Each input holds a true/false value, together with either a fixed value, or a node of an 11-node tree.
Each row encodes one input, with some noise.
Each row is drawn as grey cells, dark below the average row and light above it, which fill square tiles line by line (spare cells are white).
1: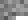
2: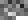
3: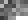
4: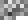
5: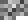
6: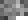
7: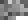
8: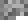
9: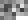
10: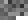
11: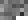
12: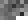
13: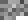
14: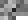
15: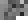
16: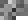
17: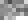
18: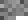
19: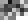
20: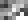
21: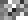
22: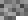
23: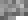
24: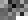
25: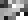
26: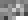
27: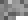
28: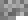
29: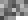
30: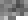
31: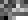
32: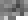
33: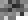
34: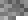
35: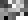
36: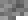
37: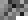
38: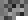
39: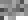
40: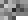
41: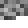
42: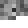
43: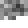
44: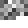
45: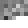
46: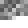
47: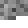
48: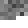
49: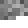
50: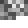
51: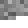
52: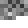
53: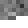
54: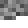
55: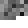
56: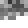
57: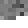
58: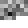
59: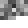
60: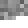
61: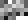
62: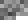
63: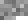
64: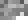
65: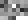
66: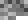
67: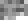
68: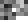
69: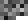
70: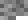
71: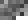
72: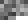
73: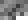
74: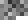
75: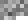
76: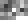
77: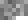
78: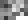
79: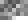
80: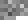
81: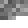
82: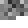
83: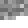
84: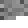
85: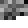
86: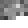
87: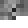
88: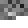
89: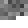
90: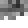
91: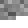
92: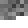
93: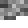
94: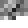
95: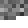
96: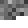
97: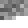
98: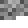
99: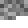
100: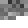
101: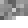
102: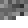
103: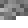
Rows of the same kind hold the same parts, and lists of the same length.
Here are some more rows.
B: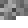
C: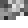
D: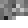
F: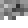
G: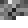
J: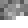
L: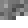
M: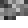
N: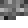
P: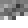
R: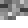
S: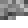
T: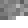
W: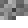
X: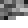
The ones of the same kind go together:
B, D, F, G, J, L, N, P, S, T, W, X
C, M, R

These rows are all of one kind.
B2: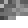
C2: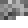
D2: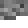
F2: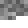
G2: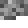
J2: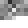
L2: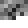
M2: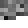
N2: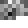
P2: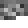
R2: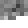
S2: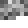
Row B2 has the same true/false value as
C2, J2, N2 and S2.
